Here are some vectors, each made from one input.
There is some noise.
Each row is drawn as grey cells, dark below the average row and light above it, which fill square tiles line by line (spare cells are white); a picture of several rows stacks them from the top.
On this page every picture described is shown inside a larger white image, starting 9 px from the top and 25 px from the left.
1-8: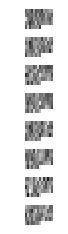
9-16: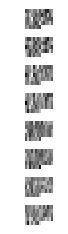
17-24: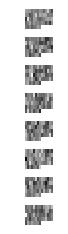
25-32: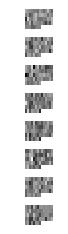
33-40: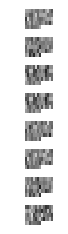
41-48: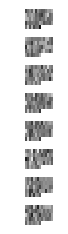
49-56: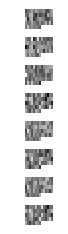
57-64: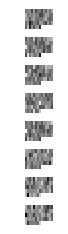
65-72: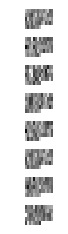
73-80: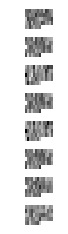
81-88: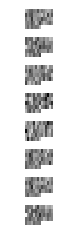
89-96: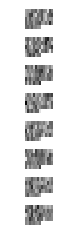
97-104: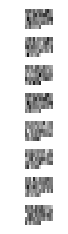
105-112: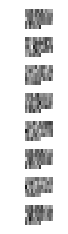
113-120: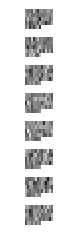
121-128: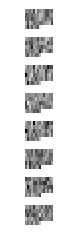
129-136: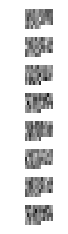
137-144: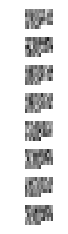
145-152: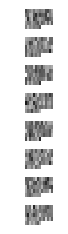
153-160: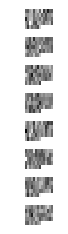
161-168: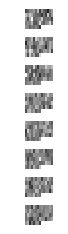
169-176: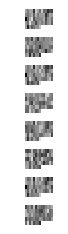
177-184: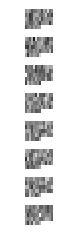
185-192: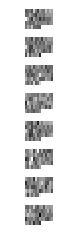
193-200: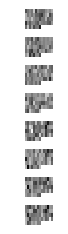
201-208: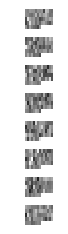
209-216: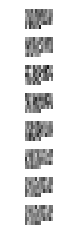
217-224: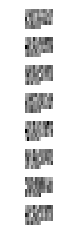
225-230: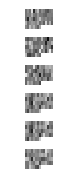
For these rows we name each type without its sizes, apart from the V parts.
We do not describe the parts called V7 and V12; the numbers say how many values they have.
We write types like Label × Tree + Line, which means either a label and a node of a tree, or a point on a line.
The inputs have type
Bool × Bool × Bool × Bool × (Label × V7 + V12).
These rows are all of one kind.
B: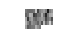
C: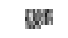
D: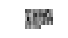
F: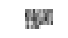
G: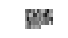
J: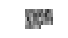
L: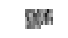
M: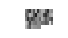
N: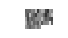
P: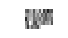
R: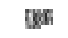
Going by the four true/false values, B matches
G, L, M and N.
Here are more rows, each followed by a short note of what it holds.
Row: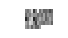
four true/false values and a value of V12
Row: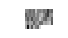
four true/false values and a value of V12
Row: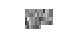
a label, four true/false values and a value of V7
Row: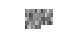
a label, four true/false values and a value of V7
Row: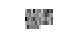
four true/false values and a value of V12
